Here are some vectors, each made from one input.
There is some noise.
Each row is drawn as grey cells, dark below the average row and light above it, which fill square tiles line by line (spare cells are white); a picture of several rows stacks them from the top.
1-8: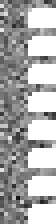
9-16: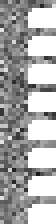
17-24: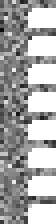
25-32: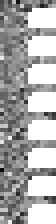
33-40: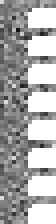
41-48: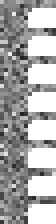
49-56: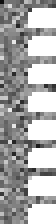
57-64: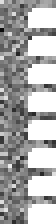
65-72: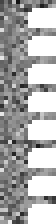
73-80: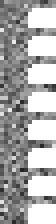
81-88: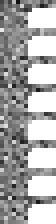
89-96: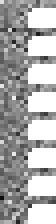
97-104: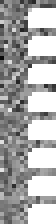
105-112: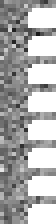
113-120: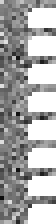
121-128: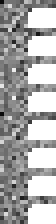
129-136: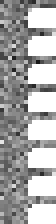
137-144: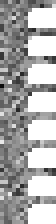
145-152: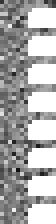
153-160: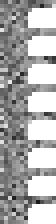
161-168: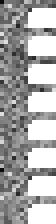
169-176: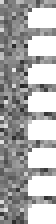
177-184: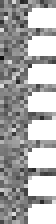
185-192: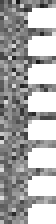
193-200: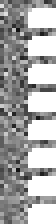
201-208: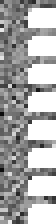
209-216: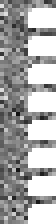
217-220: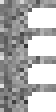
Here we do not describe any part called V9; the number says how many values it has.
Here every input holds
either one of 5 labels and a point on a 6-point line, or a value of V9.
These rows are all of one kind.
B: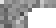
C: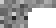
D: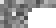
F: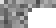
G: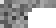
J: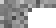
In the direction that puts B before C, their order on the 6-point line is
D, F, J, B, G, C.
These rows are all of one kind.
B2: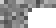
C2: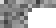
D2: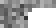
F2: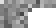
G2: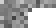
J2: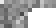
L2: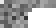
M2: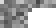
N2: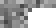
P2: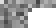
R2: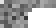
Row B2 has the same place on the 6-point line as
C2, M2, N2 and P2.
